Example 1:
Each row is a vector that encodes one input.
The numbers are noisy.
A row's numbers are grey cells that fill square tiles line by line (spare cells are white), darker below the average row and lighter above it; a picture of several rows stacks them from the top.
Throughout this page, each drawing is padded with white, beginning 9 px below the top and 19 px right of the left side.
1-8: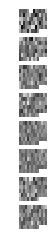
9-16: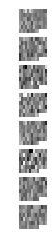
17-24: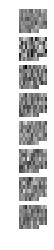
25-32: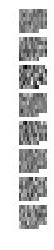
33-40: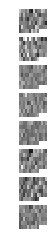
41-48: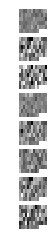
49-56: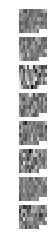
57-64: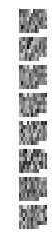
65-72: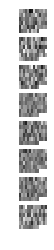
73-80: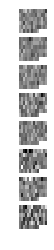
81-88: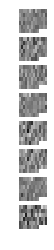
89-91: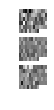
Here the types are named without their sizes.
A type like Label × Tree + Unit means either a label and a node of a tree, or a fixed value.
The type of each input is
List(Line).
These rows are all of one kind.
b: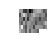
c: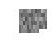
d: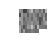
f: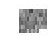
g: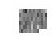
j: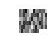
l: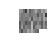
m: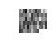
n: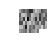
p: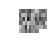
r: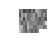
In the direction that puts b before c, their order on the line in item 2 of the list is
p, l, g, d, b, j, n, m, f, r, c.
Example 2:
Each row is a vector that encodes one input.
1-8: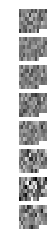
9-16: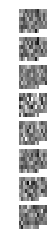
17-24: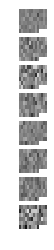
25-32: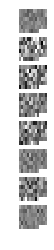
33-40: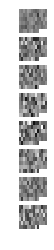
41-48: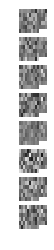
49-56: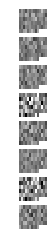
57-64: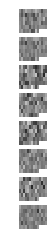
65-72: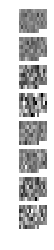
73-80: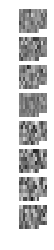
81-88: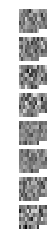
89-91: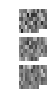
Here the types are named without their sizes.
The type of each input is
Bool × Bool × Bool + Line.
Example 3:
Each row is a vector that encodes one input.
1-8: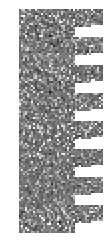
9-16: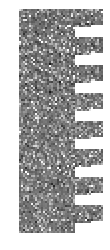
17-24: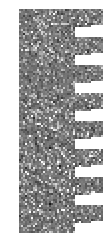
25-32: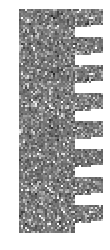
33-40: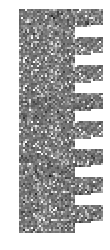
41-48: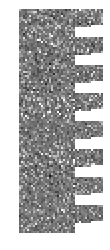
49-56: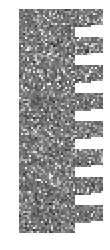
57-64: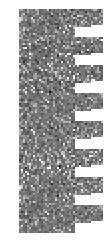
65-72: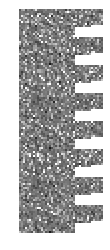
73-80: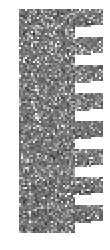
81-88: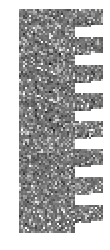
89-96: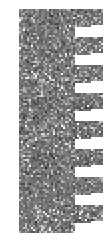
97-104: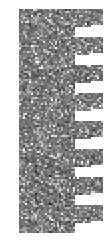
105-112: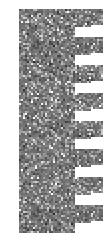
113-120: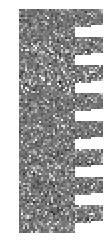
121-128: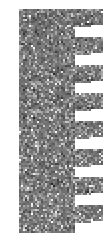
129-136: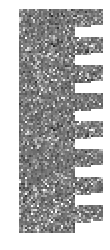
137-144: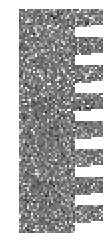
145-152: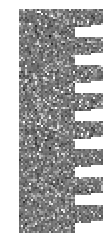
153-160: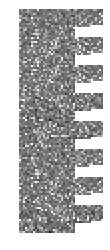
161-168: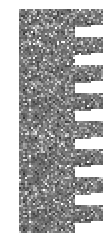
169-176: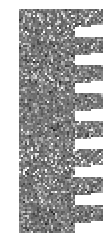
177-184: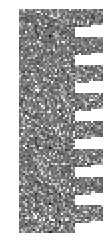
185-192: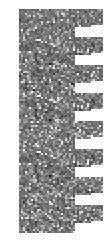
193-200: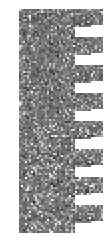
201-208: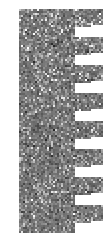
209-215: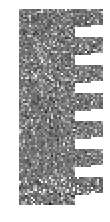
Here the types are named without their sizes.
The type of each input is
Bool × Bool × Bool + Line.
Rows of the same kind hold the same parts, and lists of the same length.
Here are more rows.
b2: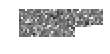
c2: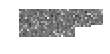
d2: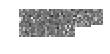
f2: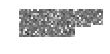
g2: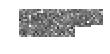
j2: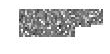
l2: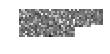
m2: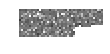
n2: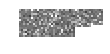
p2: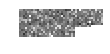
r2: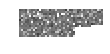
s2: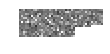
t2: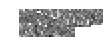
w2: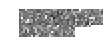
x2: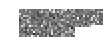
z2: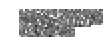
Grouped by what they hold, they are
b2, g2, l2, p2, s2, t2, w2, x2, z2
c2, d2, f2, j2, m2, n2, r2

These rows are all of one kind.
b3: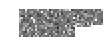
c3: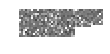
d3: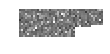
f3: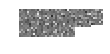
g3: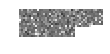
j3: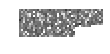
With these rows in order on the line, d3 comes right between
f3 and j3.
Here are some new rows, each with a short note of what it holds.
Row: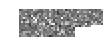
three true/false values
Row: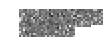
a point on a line
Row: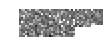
three true/false values
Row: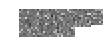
a point on a line
